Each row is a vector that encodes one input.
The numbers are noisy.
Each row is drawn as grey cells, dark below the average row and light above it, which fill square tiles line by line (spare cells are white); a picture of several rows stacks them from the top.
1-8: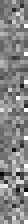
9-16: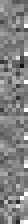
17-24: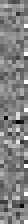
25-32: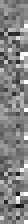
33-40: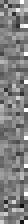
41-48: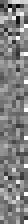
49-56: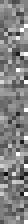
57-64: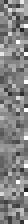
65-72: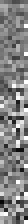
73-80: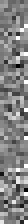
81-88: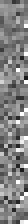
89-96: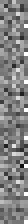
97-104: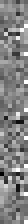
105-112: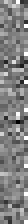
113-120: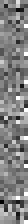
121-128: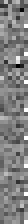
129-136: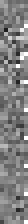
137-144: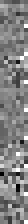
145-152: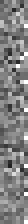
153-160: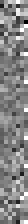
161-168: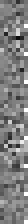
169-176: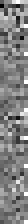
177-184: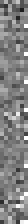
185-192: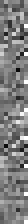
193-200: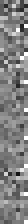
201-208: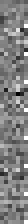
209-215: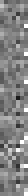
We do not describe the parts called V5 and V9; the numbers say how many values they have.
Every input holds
a true/false value, together with either one of 8 labels, or a value of V5 and a value of V9.
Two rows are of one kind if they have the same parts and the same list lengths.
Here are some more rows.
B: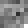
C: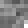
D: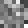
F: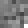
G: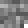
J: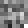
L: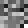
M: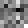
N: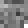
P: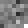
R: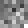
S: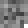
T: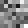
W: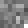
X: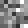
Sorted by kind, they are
B, C, F, G, N, P, S, T, W, X
D, J, L, M, R

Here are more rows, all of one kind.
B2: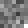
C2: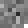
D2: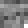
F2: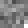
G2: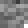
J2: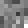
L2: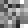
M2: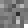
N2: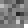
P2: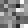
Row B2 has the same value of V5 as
D2, F2, G2 and L2.
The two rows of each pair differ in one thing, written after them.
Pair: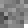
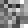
the true/false value
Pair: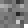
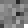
the value of V5
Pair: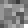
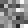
the true/false value
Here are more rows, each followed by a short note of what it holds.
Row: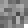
a true/false value, a value of V5 and a value of V9
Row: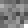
a true/false value, a value of V5 and a value of V9
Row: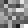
a true/false value, a value of V5 and a value of V9
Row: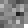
a true/false value, a value of V5 and a value of V9
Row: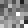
one of 8 labels and a true/false value
